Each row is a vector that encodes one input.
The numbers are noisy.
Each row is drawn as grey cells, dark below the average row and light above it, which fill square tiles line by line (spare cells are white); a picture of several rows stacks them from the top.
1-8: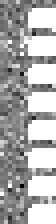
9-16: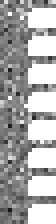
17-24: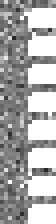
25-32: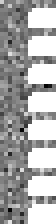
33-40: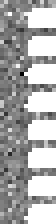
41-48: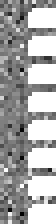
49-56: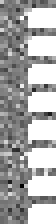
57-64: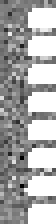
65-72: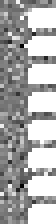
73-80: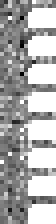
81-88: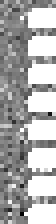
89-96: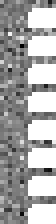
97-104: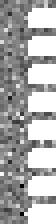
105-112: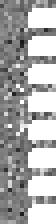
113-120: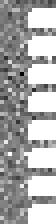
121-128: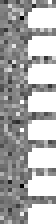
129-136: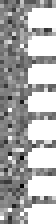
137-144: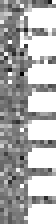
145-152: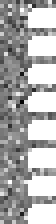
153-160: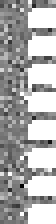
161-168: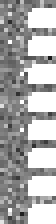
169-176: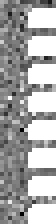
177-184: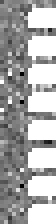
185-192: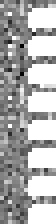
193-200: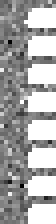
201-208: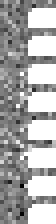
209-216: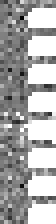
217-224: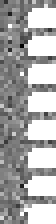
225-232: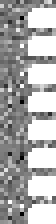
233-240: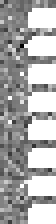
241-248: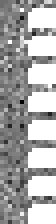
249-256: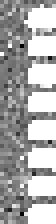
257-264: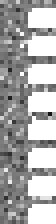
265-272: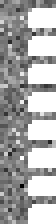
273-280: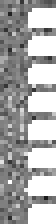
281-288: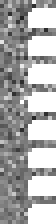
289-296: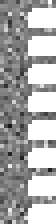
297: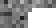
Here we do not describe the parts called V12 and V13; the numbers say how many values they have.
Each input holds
three true/false values and a value of V13, together with either a point on a 9-point circle, or a value of V12.
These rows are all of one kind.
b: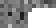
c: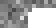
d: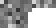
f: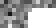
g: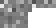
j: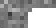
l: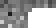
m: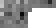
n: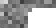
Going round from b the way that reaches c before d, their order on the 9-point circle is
b, m, n, j, g, c, l, f, d.
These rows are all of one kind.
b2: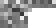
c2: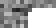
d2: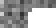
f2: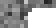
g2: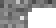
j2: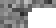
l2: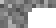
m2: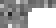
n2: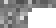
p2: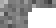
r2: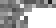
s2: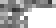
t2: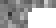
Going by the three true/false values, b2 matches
j2, l2, p2 and s2.
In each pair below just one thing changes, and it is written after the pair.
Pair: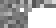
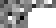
the value of V13
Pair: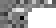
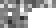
the value of V12
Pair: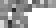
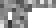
one of the three true/false values
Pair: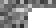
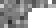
the value of V12
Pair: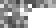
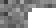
the value of V12
